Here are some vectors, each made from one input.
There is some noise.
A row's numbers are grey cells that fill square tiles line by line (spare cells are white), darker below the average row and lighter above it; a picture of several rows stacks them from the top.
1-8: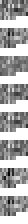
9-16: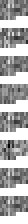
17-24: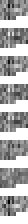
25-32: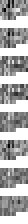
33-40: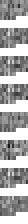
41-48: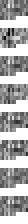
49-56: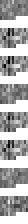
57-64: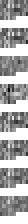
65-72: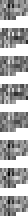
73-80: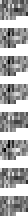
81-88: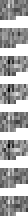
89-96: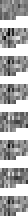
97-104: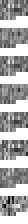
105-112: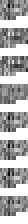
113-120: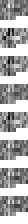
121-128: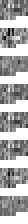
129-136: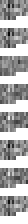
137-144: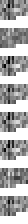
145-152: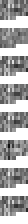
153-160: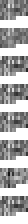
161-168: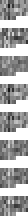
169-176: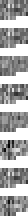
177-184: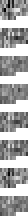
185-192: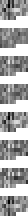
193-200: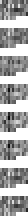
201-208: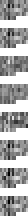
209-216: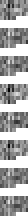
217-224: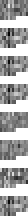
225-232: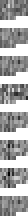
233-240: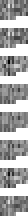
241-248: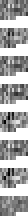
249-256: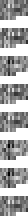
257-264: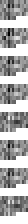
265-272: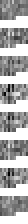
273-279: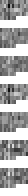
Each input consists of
a point on a 15-point line.
